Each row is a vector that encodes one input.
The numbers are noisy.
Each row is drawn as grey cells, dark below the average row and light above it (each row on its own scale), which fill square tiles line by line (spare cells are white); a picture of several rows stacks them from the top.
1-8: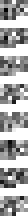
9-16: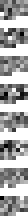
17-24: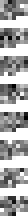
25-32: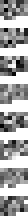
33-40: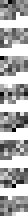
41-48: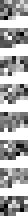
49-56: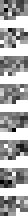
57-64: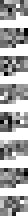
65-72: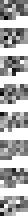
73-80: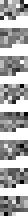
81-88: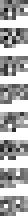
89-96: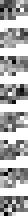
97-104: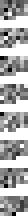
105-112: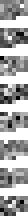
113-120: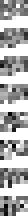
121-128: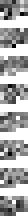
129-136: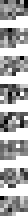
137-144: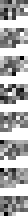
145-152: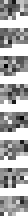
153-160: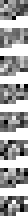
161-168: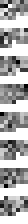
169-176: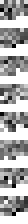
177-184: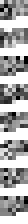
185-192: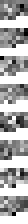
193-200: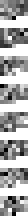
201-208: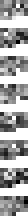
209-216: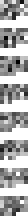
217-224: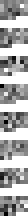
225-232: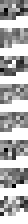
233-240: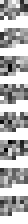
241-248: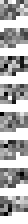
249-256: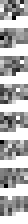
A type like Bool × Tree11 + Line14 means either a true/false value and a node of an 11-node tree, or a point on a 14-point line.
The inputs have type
Label7 × Line7 + Line9.
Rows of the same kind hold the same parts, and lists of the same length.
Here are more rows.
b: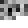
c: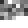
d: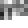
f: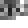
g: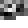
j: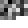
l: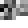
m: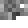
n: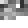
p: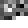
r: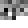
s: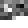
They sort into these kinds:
b, c, d, f, l, n
g, j, m, p, r, s

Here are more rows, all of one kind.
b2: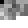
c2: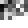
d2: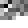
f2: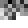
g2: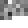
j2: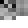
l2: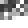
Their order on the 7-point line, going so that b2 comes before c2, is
b2, f2, j2, d2, c2, l2, g2.
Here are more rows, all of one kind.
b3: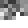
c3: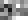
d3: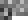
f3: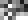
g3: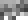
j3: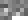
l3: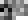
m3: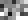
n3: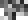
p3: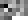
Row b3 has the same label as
f3, j3, n3 and p3.
